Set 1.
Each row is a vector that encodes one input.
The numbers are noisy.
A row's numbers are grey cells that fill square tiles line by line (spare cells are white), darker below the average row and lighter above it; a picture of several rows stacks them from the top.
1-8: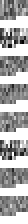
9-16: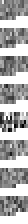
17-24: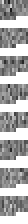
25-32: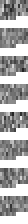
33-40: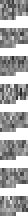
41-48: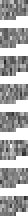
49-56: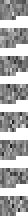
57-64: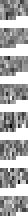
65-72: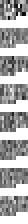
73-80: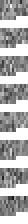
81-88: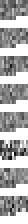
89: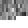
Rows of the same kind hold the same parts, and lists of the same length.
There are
2 kinds of row.
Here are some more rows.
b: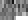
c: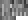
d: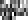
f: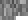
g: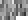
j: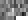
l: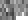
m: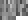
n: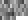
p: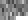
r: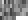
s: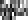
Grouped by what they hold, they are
b, c, f, g, j, l, m, n, p, r
d, s

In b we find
a point on a 10-point circle and one of 5 labels.
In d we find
a fixed value.
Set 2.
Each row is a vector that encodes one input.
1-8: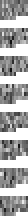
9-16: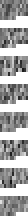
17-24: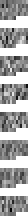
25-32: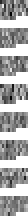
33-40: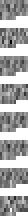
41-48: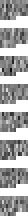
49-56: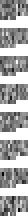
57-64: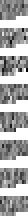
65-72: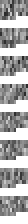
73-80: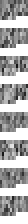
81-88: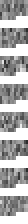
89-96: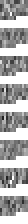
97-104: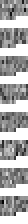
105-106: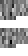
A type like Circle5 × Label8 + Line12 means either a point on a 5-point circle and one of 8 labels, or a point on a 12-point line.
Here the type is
(Circle10 + Unit) × Label9.
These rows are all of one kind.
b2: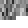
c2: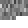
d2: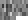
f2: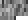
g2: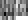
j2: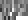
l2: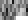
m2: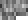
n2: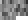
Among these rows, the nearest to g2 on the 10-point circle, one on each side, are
c2 and n2.
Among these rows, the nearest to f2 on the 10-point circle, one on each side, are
j2 and m2.
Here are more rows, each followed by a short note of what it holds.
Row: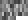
a point on a 10-point circle and one of 9 labels
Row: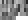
a point on a 10-point circle and one of 9 labels
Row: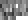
a point on a 10-point circle and one of 9 labels
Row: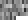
a point on a 10-point circle and one of 9 labels
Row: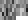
a point on a 10-point circle and one of 9 labels
